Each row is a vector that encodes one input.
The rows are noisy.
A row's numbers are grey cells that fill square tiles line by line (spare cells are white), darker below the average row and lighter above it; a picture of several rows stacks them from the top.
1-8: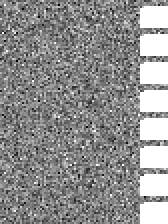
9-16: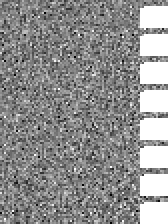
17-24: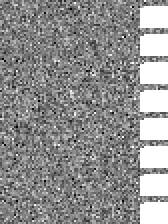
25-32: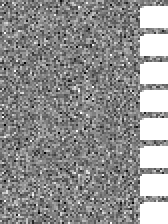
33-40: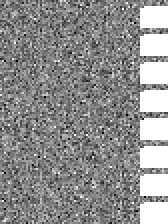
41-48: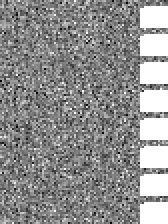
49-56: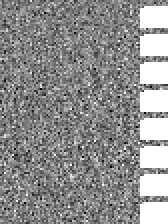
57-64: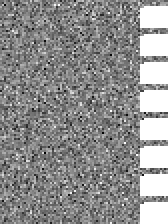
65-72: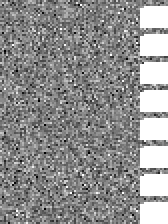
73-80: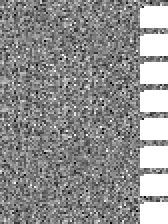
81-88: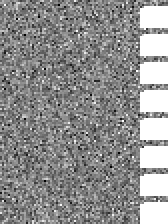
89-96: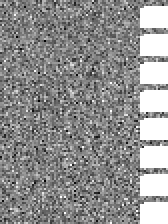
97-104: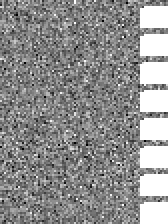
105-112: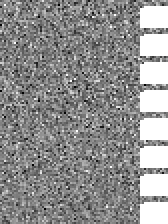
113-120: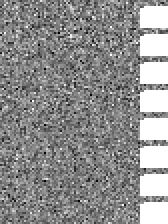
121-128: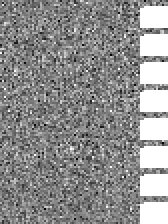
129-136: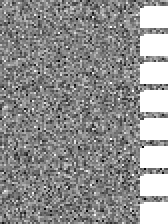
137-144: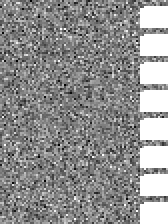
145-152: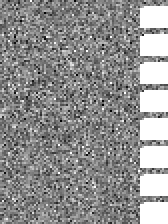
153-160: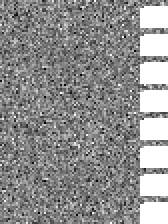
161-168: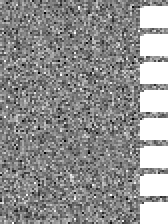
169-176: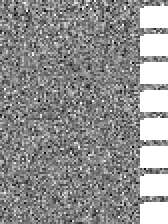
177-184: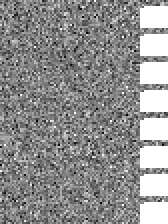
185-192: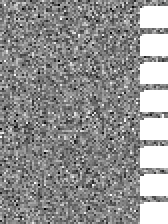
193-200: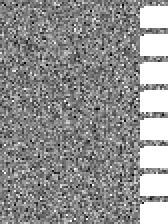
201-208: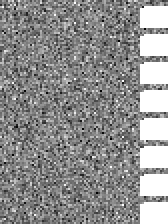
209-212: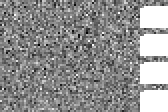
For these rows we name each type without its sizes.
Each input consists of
a point on each of four lines, together with either a point on a line, or four true/false values.
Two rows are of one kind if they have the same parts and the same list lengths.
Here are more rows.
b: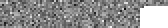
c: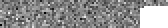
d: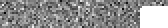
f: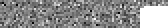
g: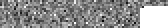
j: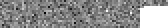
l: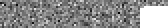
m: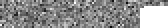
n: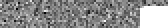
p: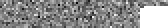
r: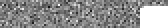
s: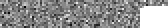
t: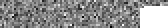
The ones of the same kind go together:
b, c, f, g, j, l, m, p, r, s, t
d, n

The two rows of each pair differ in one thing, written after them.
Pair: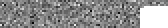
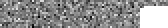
the place on one of the four lines
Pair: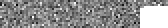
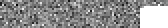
one of the four true/false values
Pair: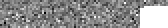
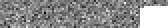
the place on one of the four lines
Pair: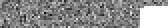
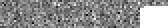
the place on one of the four lines
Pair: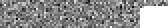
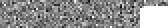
the place on one of the four lines
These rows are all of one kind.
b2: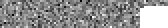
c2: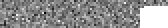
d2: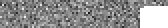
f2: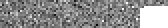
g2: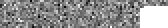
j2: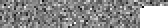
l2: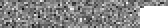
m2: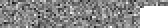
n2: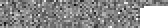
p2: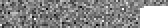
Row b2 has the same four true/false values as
f2, j2, m2 and n2.
